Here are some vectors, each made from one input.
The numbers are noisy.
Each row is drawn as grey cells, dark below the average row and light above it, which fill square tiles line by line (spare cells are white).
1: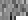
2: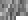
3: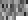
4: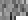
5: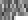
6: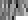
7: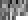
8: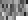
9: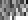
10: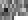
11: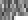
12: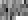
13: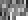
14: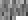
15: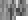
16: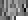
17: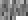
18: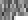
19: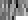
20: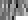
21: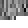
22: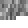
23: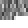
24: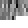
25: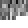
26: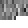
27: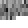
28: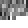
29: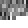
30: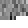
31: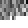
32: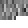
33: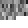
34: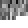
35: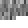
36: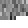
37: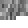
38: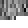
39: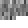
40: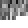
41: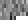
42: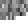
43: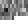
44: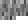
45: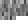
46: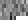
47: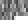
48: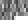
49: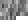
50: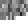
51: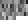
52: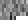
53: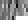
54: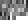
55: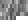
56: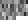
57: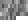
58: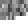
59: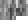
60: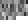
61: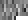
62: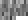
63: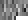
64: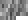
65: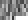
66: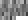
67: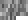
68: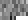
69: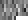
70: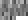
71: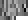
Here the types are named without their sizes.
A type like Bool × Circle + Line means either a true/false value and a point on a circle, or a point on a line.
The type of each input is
Bool × Tree.
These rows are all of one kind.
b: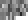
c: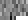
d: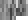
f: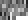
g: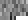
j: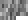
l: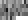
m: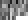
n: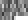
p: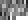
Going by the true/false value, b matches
f, m, n and p.
